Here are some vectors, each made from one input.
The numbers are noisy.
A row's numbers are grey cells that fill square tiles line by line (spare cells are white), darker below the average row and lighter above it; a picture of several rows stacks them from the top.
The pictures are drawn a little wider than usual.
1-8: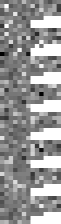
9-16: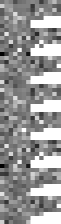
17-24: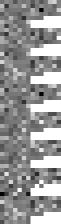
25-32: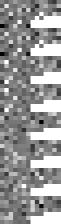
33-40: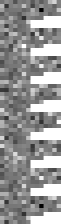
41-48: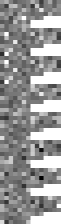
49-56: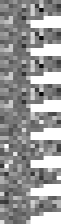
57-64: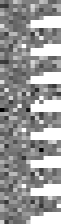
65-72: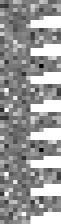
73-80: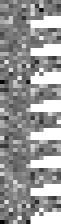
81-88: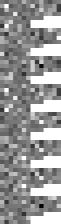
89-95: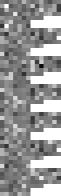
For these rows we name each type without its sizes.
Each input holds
either a fixed value, or three true/false values.
